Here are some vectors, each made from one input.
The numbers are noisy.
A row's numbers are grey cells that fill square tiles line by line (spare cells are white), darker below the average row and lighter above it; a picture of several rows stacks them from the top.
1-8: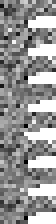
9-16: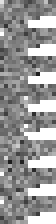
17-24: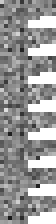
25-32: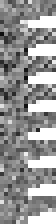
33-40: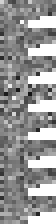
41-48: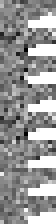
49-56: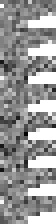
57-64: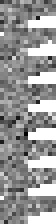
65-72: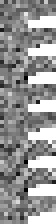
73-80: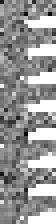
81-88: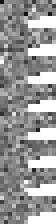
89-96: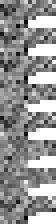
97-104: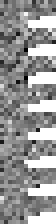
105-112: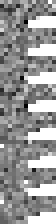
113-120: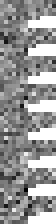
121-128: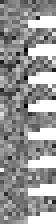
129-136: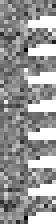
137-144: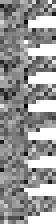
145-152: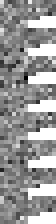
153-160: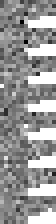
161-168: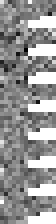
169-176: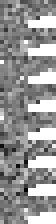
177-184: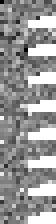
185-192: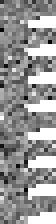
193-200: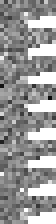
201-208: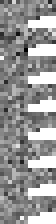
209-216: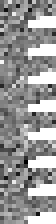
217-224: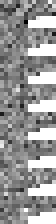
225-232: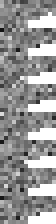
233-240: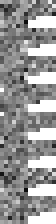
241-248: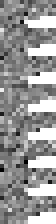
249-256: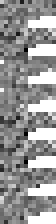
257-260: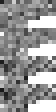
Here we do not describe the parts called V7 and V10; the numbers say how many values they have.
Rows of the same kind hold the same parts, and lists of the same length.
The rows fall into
5 kinds.
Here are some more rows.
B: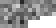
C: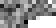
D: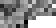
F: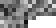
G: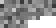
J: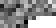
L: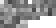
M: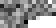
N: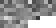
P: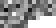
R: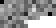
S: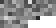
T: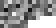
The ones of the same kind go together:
B, G
C, J, M
D, F
L, N, R, S
P, T

